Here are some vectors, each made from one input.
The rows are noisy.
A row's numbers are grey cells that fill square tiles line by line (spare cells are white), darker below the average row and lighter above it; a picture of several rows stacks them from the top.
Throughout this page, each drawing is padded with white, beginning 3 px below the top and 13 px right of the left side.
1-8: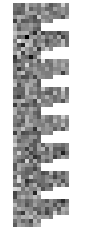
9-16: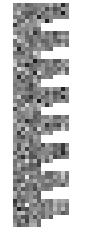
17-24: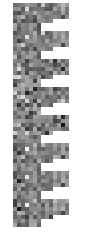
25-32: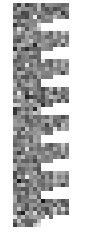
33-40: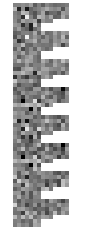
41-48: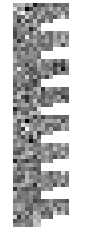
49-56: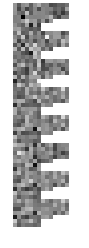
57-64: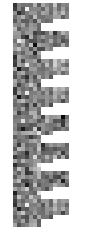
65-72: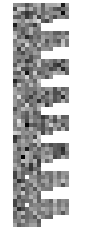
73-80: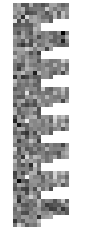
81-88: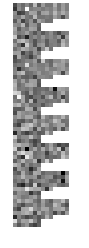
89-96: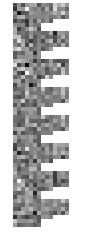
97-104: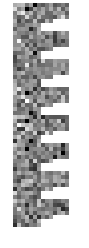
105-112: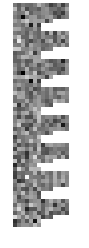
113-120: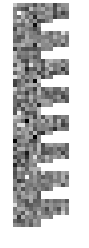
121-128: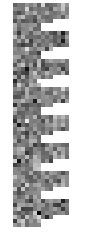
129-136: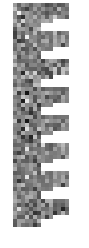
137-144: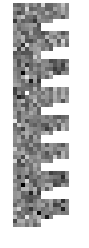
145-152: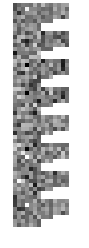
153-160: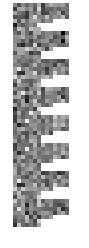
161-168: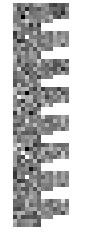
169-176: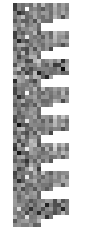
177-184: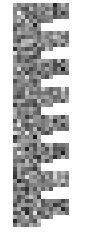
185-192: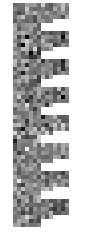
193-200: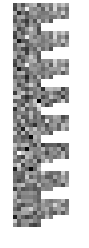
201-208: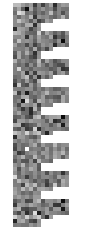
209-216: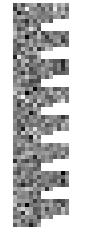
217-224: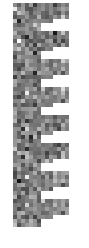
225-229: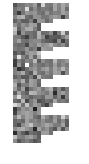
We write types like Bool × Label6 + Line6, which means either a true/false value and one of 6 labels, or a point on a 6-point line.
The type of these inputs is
Line10 × (Tree13 + Unit).
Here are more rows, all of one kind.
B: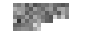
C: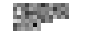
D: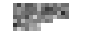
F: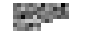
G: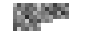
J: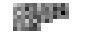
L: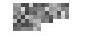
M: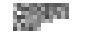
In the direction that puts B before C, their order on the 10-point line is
J, G, M, D, B, C, F, L.
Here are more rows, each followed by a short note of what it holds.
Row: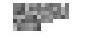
a point on a 10-point line
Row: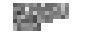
a point on a 10-point line
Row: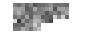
a point on a 10-point line and a node of a 13-node tree
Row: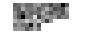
a point on a 10-point line and a node of a 13-node tree
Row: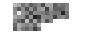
a point on a 10-point line and a node of a 13-node tree
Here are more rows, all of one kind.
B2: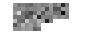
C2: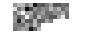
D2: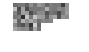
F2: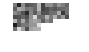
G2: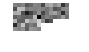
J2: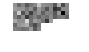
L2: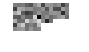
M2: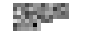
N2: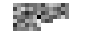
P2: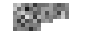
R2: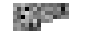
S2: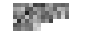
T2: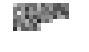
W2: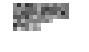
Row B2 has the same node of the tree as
G2, L2 and N2.
